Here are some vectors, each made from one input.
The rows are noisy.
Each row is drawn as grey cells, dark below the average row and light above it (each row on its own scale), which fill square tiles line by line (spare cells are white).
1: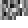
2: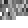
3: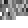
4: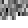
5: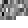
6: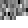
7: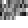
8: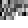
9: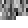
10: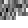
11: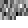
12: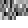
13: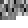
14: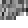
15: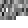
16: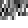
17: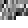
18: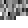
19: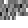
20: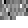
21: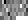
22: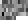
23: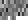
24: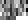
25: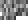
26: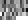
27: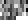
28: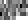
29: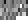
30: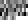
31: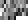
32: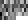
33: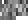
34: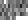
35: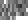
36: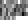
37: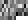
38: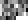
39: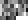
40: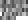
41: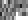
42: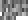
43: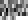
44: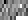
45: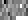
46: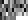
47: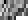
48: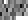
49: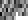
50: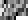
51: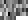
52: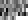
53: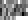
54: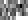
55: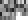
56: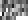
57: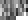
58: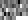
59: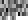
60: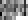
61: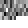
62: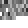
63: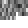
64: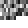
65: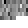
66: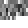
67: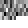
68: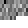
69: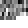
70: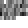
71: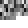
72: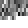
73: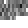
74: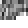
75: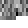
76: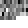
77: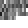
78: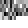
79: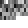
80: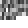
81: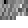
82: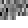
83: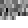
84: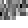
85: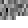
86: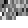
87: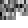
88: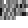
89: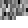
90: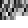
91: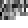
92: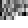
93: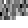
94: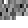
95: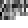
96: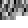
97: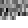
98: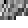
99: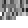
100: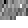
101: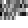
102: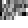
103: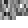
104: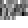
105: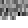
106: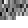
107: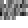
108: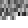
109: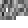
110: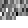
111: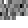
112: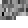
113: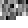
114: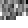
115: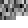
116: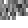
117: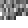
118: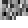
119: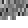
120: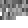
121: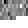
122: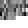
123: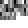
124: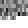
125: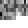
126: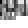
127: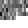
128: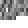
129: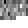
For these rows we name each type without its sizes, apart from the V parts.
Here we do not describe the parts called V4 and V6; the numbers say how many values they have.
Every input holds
a node of a tree and a value of V4, together with either a node of a tree, or a value of V6.
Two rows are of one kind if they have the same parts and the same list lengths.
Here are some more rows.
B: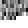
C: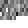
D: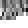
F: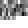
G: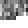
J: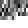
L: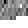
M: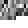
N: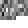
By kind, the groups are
B, C, D, G, L, M, N
F, J

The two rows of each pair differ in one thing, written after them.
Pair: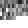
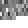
the node of the tree
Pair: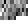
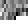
the node of the tree
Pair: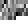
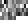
the value of V4
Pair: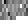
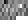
the value of V4
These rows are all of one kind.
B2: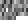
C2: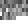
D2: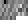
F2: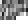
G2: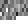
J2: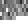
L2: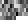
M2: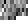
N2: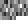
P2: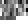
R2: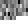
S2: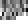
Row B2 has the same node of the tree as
J2 and L2.
